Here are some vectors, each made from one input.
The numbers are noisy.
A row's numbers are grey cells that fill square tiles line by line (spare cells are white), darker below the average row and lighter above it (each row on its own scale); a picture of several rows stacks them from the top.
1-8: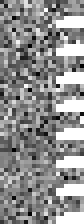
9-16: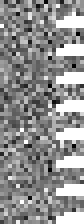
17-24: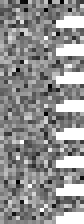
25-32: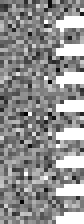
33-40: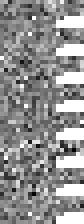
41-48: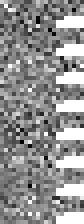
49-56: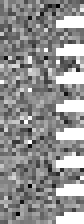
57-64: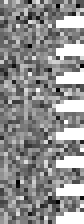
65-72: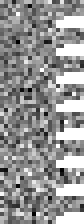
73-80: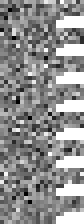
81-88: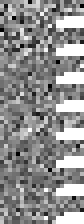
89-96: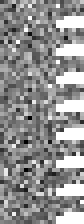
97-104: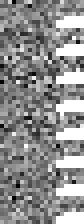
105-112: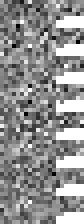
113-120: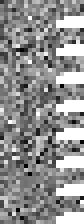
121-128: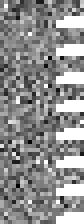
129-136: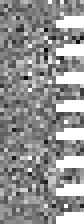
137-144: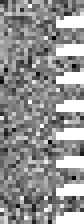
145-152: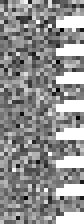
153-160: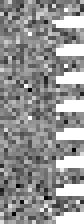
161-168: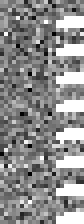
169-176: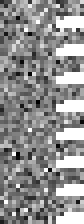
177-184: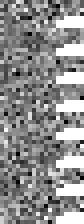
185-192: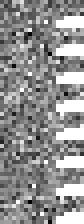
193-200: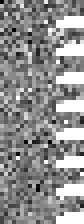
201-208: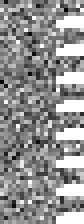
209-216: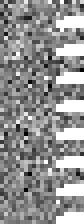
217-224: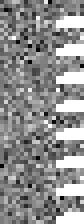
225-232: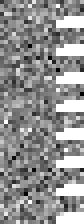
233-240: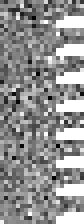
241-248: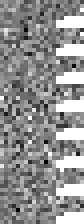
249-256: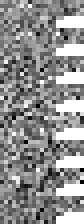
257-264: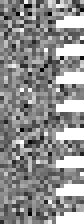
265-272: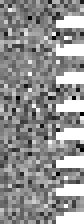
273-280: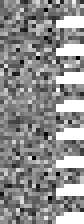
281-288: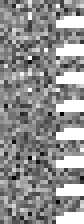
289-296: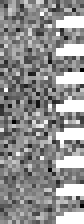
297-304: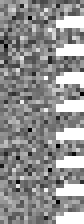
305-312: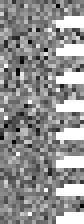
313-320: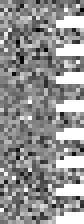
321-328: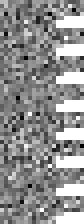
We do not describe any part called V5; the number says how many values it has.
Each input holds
a point on a 6-point line and a node of an 11-node tree, together with either a point on a 7-point line, or a value of V5.
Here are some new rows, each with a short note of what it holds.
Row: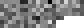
a point on a 6-point line, a node of an 11-node tree and a value of V5
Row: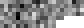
a point on a 6-point line, a point on a 7-point line and a node of an 11-node tree
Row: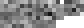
a point on a 6-point line, a node of an 11-node tree and a value of V5
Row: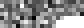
a point on a 6-point line, a point on a 7-point line and a node of an 11-node tree
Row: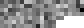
a point on a 6-point line, a node of an 11-node tree and a value of V5
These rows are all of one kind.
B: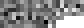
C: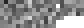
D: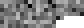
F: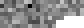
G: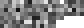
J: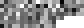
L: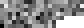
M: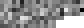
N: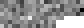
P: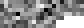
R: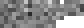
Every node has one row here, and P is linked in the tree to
D and L.
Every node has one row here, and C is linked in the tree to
J and N.
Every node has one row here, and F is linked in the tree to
R.
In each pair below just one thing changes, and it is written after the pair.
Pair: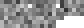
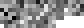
the node of the tree
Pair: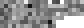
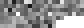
the place on the 6-point line
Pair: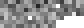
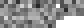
the node of the tree
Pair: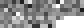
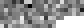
the place on the 7-point line
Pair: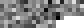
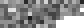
the place on the 6-point line
